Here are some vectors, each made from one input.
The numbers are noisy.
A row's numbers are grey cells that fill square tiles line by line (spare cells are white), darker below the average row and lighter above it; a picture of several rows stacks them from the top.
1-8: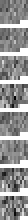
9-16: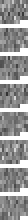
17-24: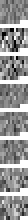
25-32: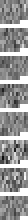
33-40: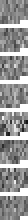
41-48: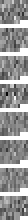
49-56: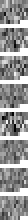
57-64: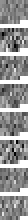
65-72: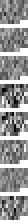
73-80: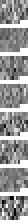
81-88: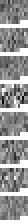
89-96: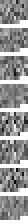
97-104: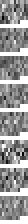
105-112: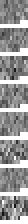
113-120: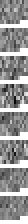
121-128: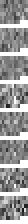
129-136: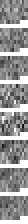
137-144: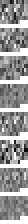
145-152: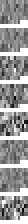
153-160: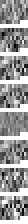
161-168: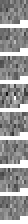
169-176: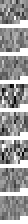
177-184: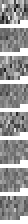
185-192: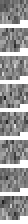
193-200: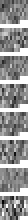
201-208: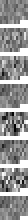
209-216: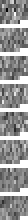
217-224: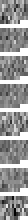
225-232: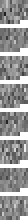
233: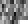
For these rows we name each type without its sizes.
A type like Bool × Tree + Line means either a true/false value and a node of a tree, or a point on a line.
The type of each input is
Bool × Bool × Bool + Line.
